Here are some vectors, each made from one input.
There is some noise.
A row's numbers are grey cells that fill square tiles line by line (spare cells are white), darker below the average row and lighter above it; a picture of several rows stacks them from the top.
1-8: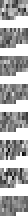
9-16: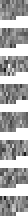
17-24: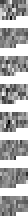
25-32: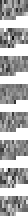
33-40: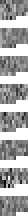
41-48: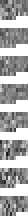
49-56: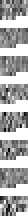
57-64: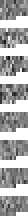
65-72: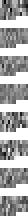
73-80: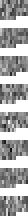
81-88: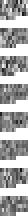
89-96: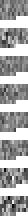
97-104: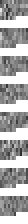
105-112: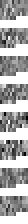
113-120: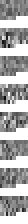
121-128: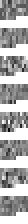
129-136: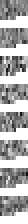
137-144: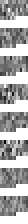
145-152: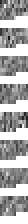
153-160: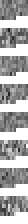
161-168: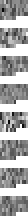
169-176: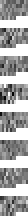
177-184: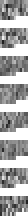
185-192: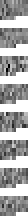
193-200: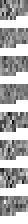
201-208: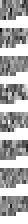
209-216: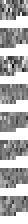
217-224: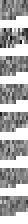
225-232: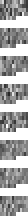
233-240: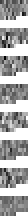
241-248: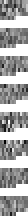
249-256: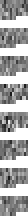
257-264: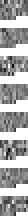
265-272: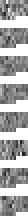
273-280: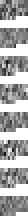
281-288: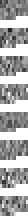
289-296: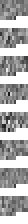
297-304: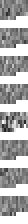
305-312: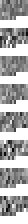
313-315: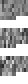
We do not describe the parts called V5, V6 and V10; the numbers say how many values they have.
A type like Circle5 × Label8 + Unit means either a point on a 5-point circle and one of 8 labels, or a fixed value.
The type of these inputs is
(Bool × Bool × Bool + Unit + V6 × V10) × Line4 × V5 + Line7.
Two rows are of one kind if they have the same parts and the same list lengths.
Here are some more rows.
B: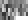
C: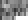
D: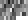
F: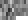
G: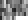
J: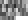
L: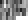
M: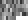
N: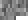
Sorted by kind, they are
B, J
C, G, L
D, N
F, M

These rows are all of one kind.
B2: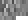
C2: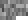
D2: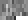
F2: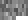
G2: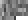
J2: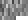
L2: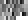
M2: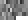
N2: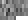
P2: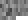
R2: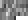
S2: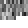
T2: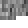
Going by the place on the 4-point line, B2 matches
J2, N2 and P2.
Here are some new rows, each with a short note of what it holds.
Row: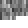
a point on a 4-point line and a value of V5
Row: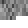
a point on a 4-point line, a value of V5, a value of V6 and a value of V10
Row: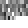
a point on a 7-point line
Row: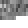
a point on a 4-point line and a value of V5
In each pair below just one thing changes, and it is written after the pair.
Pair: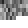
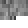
the value of V5
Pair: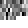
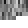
the value of V5
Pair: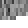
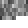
the value of V6
